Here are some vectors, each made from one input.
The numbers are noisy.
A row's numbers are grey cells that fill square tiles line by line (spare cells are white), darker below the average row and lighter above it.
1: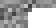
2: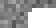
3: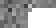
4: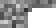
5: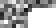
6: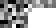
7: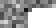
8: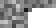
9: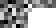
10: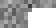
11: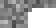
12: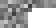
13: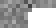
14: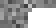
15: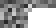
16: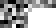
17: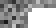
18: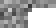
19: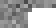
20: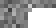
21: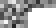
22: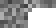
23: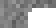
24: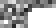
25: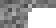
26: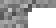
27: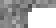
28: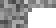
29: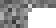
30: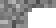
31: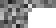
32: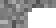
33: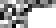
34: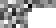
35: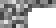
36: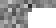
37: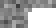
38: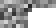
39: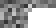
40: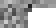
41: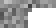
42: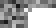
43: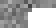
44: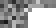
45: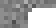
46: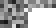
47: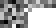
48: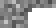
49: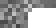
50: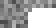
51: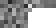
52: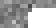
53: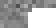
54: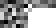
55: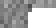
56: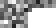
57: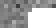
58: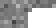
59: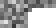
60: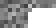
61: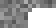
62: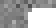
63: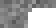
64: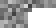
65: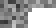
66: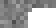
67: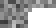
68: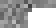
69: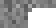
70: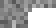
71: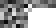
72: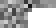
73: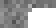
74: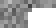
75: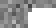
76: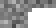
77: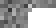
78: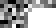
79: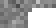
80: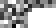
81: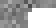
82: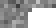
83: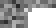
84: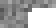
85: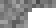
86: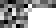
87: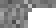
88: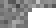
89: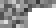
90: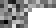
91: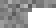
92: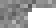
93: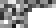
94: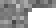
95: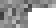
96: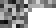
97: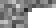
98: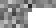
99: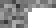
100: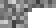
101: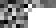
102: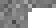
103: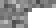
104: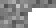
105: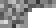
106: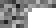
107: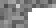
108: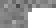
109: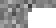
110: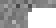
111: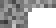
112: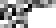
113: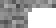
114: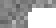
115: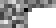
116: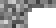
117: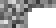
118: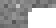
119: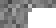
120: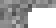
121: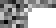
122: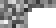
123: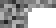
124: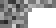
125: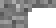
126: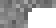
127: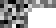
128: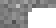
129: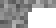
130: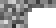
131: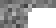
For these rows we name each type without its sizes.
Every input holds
a node of a tree and a true/false value, together with either a fixed value, or a node of a tree.
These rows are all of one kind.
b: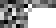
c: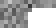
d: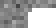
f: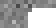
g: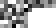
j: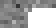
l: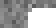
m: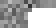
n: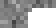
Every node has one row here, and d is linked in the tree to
b, f, g and m.
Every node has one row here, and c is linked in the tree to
m.
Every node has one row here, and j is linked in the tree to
b.
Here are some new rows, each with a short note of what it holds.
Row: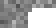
a node of each of two trees and a true/false value
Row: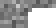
a node of each of two trees and a true/false value
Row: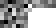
a node of each of two trees and a true/false value
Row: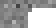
a node of a tree and a true/false value
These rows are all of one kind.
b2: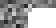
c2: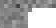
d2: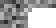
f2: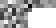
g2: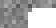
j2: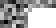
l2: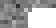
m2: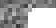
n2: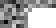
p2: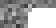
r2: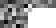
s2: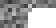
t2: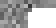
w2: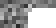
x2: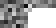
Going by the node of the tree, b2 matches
m2, p2, r2 and w2.
